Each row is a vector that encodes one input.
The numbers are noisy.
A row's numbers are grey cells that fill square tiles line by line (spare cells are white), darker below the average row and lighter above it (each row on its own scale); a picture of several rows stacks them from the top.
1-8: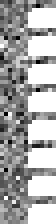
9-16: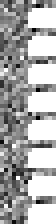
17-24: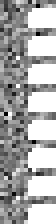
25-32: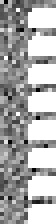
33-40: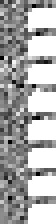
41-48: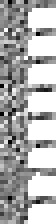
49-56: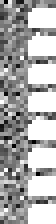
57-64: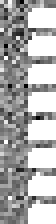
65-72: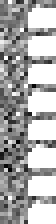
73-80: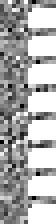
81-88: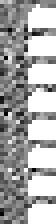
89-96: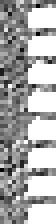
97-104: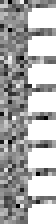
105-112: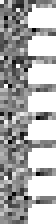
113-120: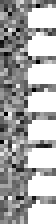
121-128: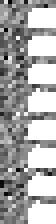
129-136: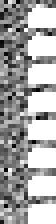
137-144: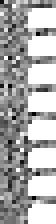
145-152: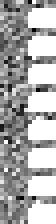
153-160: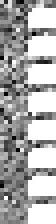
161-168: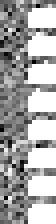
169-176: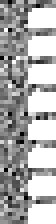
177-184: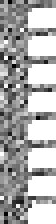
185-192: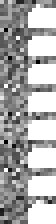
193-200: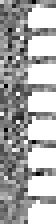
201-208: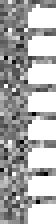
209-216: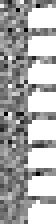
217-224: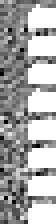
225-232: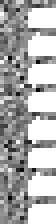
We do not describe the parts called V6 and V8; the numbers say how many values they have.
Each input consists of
one of 5 labels, together with either a true/false value and a value of V8, or a value of V6.
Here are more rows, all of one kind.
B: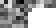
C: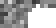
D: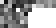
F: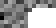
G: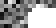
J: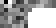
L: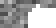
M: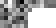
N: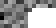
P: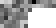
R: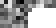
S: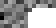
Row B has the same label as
D, L and R.
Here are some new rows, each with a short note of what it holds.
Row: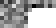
one of 5 labels, a true/false value and a value of V8
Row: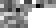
one of 5 labels, a true/false value and a value of V8
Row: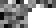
one of 5 labels and a value of V6
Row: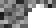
one of 5 labels and a value of V6
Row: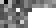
one of 5 labels and a value of V6
